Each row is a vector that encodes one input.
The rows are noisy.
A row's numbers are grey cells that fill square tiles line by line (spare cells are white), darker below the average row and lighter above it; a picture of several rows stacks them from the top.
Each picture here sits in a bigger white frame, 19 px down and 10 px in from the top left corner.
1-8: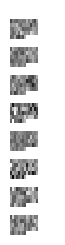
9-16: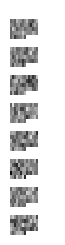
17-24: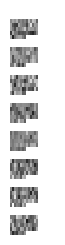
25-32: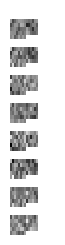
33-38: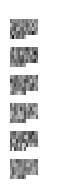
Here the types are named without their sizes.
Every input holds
a point on each of two lines and a true/false value.
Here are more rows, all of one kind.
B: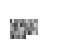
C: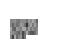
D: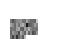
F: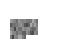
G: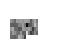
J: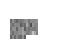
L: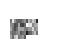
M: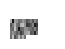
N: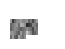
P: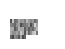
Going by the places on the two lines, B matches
F and J.
